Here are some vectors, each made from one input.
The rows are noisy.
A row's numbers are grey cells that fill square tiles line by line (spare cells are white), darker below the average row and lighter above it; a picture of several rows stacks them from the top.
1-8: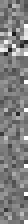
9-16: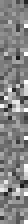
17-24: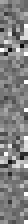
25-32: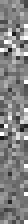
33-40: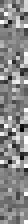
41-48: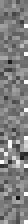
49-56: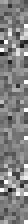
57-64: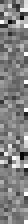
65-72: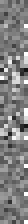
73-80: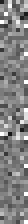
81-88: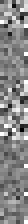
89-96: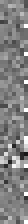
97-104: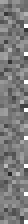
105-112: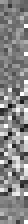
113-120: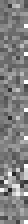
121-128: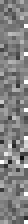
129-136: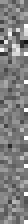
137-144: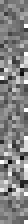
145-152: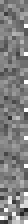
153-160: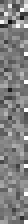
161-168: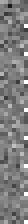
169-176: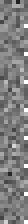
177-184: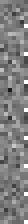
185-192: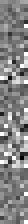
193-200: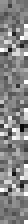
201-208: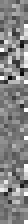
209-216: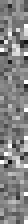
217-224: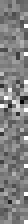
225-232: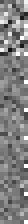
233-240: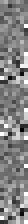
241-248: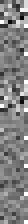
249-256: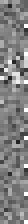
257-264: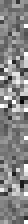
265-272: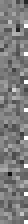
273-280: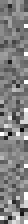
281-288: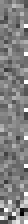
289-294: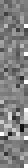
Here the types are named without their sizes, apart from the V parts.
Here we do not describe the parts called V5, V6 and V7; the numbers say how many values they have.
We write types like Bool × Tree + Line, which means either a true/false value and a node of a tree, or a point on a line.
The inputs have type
Bool × Tree × (Tree + V5) + V6 × V7.
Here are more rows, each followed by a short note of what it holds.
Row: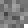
a node of each of two trees and a true/false value
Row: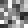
a value of V6 and a value of V7
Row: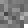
a node of each of two trees and a true/false value
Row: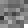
a node of each of two trees and a true/false value
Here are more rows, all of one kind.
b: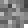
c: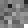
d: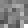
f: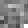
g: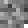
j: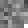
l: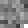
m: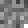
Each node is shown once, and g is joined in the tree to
l.
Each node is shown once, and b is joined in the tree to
j, l and m.
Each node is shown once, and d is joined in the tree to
c.
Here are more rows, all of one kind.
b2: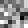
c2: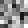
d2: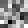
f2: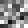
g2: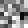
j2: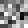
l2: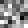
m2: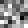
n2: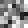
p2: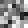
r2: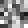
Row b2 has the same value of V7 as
g2, j2, l2 and m2.
